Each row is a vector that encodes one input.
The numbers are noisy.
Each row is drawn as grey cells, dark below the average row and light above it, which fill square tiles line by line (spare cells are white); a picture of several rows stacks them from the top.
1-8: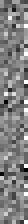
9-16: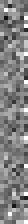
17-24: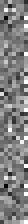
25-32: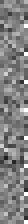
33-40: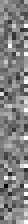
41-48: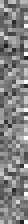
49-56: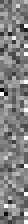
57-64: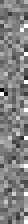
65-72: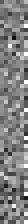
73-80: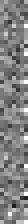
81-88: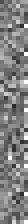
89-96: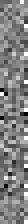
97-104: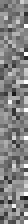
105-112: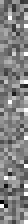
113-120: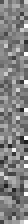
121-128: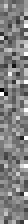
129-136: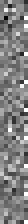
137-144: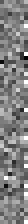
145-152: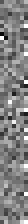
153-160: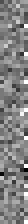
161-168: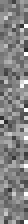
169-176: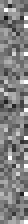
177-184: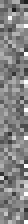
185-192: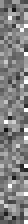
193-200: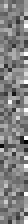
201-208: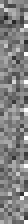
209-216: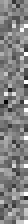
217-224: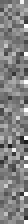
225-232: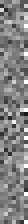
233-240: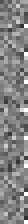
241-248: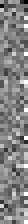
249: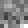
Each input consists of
either a point on a 13-point line, or four true/false values.
